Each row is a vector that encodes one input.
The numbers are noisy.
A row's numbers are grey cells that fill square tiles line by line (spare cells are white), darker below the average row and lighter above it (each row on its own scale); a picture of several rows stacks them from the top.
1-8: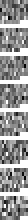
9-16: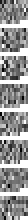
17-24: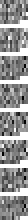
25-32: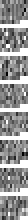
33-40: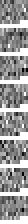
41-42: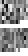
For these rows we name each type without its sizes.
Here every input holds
a point on a line, together with either a fixed value, or three true/false values.
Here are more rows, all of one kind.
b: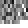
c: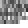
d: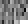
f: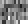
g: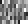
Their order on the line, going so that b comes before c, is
g, b, c, f, d.
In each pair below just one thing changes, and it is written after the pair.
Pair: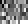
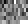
one of the three true/false values
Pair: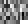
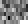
one of the three true/false values
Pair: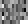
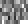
the place on the line
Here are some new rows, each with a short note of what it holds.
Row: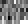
a point on a line and three true/false values
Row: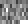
a point on a line
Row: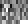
a point on a line
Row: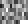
a point on a line
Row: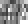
a point on a line and three true/false values
